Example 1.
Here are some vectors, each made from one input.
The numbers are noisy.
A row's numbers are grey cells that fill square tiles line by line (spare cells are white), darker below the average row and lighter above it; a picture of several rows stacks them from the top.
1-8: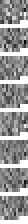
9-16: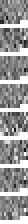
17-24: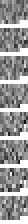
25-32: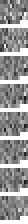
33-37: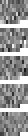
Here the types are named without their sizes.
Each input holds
a point on a line and a true/false value.
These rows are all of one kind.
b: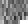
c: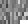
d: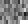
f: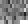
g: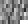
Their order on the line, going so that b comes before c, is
g, b, c, f, d.
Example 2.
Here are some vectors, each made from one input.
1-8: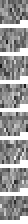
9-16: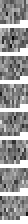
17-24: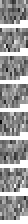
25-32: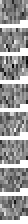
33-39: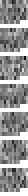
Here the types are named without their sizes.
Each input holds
a point on a circle and a true/false value.
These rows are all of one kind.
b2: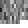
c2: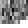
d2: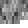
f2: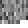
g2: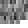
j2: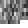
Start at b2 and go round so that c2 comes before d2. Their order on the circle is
b2, f2, j2, c2, g2, d2.
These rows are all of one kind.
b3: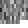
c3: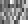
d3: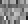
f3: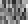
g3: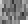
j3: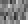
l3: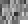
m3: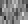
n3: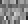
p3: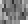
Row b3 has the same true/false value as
f3, j3, l3 and m3.
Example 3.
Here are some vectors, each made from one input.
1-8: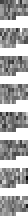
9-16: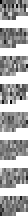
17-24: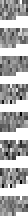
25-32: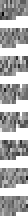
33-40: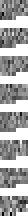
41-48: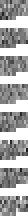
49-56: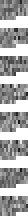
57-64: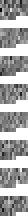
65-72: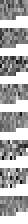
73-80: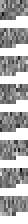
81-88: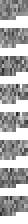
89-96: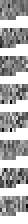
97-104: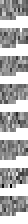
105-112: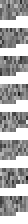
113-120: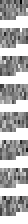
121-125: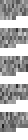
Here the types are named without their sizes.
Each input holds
a list of points on a line.
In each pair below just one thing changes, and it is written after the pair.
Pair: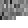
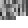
the place on the line in item 1 of the list
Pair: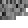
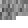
the place on the line in item 1 of the list
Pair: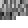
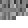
the place on the line in item 1 of the list
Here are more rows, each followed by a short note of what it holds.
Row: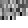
the empty list
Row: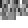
a list of two items
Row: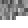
a list of one item
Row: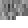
a list of one item
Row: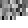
the empty list
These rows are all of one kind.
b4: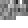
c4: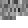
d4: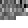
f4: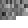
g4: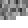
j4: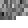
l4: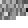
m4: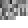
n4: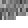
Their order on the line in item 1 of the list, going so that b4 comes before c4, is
b4, c4, g4, l4, n4, m4, d4, f4, j4.
